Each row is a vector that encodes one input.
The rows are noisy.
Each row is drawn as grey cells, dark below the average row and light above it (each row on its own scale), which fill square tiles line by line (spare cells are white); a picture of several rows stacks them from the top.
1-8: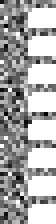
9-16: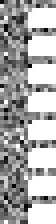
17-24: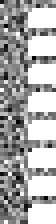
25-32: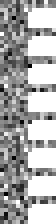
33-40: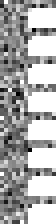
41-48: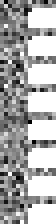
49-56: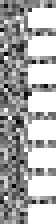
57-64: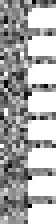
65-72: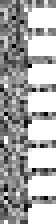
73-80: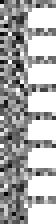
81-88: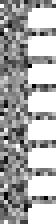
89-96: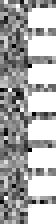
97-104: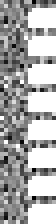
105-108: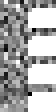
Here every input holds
a point on a 10-point line.
